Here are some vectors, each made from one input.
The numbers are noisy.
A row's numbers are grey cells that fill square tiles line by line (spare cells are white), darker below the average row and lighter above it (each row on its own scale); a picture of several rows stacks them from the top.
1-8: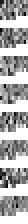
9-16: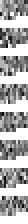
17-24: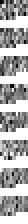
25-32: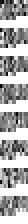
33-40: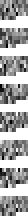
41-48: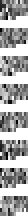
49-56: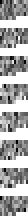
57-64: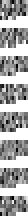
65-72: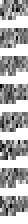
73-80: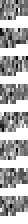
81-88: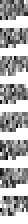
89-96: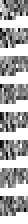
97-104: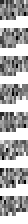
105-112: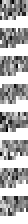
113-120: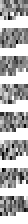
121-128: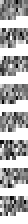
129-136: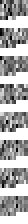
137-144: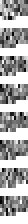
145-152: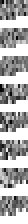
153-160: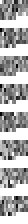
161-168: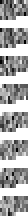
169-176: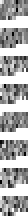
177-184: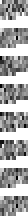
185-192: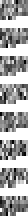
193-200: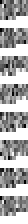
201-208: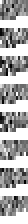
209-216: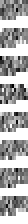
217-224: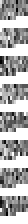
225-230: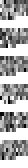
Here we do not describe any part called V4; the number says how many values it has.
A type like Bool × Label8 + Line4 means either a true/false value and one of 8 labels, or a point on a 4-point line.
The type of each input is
Bool × (Tree8 + Unit) × V4 + List2(Line7).
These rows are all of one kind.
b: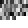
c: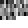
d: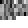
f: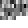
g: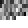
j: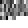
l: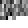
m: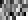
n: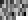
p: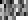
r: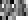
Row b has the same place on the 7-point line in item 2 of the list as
g, m and n.
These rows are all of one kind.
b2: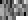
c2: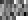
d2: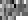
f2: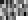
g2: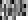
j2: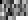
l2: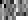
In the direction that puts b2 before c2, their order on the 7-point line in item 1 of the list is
d2, g2, j2, l2, b2, c2, f2.
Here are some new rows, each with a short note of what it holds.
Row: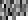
a list of two items
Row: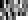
a list of one item
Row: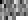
a list of two items
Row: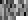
a list of two items
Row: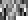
the empty list
